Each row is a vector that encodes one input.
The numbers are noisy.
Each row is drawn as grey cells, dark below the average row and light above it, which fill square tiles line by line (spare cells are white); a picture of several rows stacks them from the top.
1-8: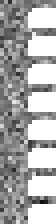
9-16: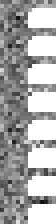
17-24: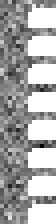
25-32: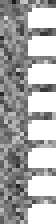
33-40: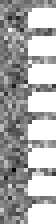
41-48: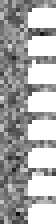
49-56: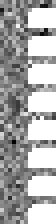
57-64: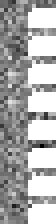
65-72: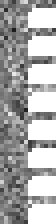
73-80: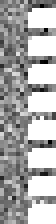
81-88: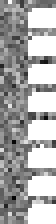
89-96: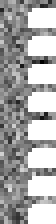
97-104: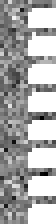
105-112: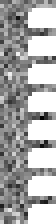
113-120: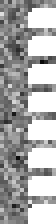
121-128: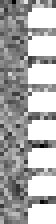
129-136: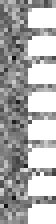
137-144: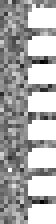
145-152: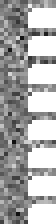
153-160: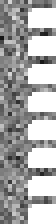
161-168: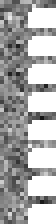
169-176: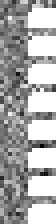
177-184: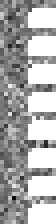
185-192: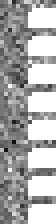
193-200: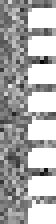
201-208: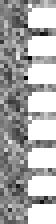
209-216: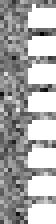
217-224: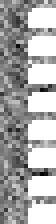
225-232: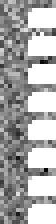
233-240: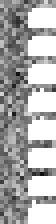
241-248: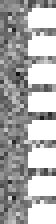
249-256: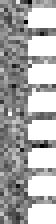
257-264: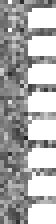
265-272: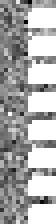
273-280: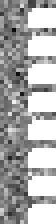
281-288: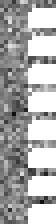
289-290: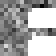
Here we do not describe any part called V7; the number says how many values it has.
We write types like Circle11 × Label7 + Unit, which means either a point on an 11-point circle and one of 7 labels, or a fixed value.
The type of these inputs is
(Bool × Circle10 + Circle9) × V7 + List3(Line4).
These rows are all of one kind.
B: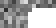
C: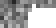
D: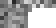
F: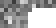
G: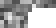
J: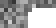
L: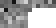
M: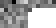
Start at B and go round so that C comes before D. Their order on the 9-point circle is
B, G, F, C, J, L, M, D.
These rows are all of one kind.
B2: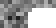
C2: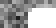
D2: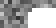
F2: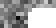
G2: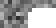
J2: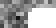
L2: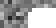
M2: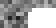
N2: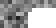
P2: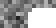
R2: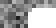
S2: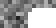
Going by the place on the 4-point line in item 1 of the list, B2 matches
M2, N2, P2 and S2.
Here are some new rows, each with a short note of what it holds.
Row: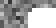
a list of three items
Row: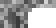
a list of two items
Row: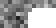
a list of three items
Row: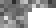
a point on a 9-point circle and a value of V7
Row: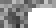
a list of two items
